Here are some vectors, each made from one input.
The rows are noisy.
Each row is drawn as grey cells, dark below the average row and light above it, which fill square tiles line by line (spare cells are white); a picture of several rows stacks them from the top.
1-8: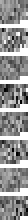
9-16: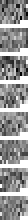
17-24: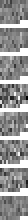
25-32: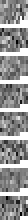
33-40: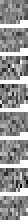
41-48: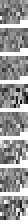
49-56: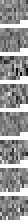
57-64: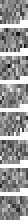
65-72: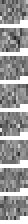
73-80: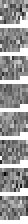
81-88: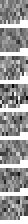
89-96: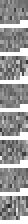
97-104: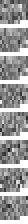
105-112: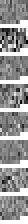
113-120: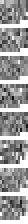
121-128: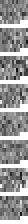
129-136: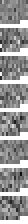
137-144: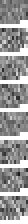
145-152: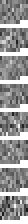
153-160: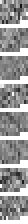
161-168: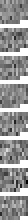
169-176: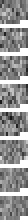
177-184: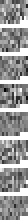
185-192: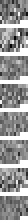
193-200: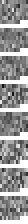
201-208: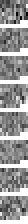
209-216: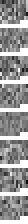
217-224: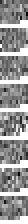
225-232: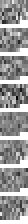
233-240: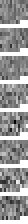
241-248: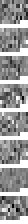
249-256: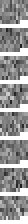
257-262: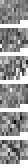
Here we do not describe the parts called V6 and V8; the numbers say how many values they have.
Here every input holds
either a point on a 4-point line and a value of V8, or a list of up to three items, each a true/false value and a value of V6.
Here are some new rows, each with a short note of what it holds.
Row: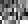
a point on a 4-point line and a value of V8
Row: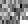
a list of three items
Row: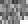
a point on a 4-point line and a value of V8
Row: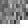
a list of one item
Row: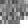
a point on a 4-point line and a value of V8
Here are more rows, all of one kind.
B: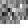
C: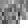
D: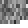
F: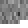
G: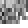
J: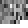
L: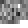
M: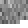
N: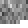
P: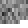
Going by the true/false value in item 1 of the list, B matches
C, F, L and P.
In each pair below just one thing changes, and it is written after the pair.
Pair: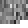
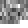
the value of V6 in item 1 of the list
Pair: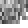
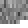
the value of V6 in item 1 of the list
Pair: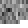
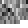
the true/false value in item 1 of the list
